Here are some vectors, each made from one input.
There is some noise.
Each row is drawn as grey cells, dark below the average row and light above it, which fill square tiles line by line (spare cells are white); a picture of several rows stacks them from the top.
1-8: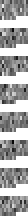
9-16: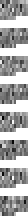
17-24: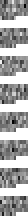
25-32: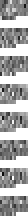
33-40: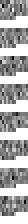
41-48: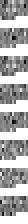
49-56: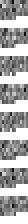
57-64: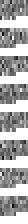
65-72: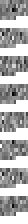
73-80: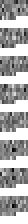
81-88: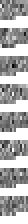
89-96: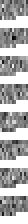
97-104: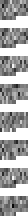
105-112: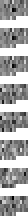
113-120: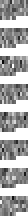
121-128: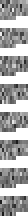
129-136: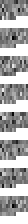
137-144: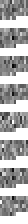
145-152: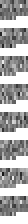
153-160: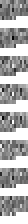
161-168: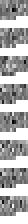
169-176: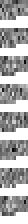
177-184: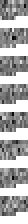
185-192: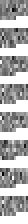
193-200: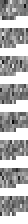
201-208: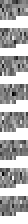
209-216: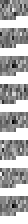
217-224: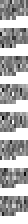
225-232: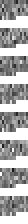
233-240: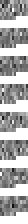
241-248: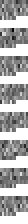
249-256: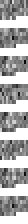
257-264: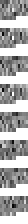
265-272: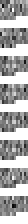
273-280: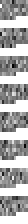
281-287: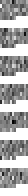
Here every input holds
either a point on a 10-point line, or a point on a 13-point line.
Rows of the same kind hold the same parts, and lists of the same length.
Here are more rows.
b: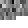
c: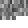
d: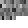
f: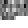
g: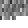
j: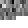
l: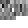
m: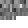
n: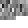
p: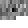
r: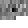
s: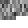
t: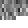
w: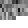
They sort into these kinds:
b, c, d, g, j, m, p, r, t, w
f, l, n, s

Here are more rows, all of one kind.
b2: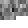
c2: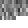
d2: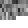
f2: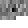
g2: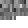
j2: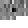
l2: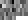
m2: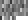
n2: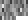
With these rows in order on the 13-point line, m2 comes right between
j2 and n2.
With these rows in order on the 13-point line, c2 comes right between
d2 and n2.
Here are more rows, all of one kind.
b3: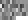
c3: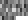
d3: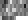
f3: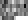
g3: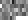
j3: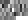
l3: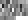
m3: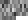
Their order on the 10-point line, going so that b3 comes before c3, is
g3, b3, l3, j3, m3, d3, f3, c3.
